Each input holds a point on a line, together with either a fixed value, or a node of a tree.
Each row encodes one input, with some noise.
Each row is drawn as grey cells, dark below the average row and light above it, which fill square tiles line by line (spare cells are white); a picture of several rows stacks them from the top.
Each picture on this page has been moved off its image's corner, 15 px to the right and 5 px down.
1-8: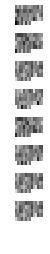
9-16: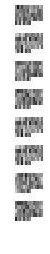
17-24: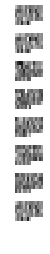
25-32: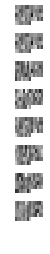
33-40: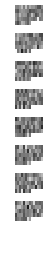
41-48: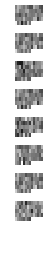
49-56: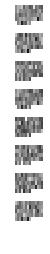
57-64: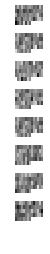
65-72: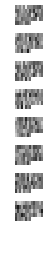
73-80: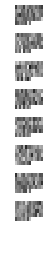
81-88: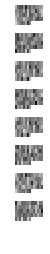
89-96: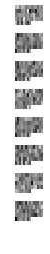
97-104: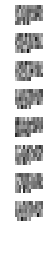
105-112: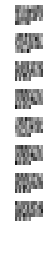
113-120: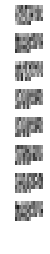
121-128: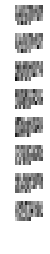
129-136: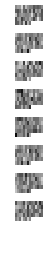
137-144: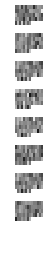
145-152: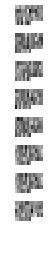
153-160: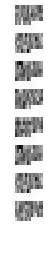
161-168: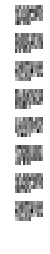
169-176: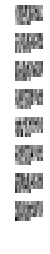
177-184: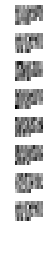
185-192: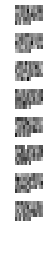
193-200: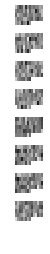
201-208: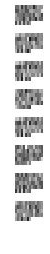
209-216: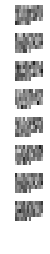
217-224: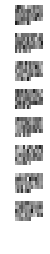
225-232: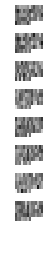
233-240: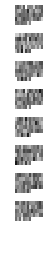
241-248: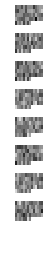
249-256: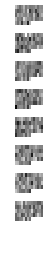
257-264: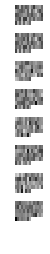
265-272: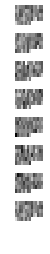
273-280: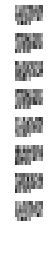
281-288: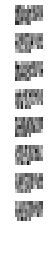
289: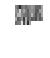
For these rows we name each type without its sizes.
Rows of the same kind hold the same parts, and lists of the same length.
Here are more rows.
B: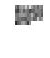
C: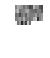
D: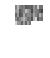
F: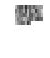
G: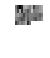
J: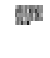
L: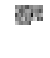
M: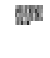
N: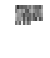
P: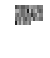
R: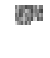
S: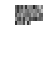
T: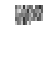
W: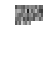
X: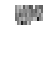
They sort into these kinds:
B, G, N, P, S, T, W
C, D, F, J, L, M, R, X

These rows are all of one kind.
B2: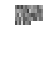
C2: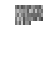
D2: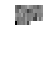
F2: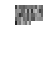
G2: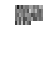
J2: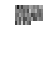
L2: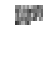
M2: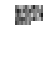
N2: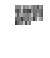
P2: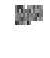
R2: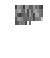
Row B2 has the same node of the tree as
L2 and N2.
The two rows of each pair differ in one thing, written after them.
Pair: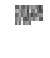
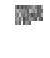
the place on the line
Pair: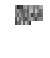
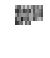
the place on the line
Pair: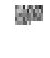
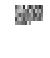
the node of the tree
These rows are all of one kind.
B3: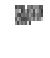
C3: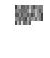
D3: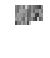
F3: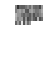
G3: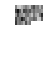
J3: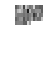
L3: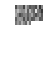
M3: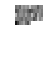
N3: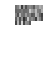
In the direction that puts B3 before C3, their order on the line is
J3, B3, L3, C3, N3, F3, D3, M3, G3.
